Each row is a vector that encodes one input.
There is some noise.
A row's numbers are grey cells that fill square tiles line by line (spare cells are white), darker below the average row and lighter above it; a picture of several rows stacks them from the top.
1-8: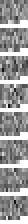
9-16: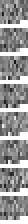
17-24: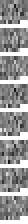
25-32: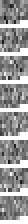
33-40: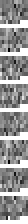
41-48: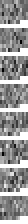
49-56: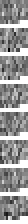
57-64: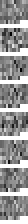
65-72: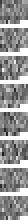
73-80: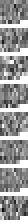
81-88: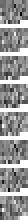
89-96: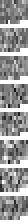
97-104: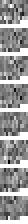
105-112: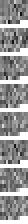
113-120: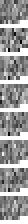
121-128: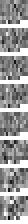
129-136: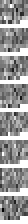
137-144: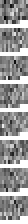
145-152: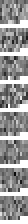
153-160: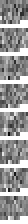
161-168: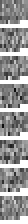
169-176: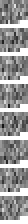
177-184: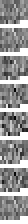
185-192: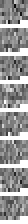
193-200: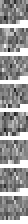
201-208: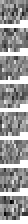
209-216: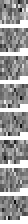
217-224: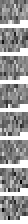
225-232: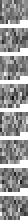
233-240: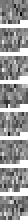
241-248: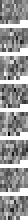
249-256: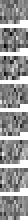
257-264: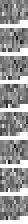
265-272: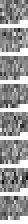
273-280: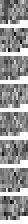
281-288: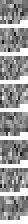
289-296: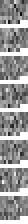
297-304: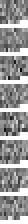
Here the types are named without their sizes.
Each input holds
either a point on a circle and a true/false value, or a fixed value, or a node of a tree.
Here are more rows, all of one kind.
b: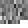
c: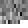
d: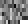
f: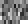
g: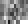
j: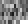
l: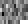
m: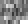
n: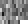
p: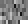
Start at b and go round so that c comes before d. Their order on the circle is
b, n, c, m, p, l, j, d, g, f.
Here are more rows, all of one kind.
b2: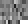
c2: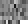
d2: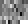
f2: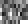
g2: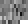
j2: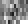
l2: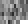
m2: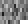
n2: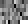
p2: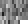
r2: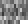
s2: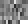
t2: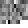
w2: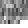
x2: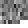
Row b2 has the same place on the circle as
j2, l2, m2 and t2.
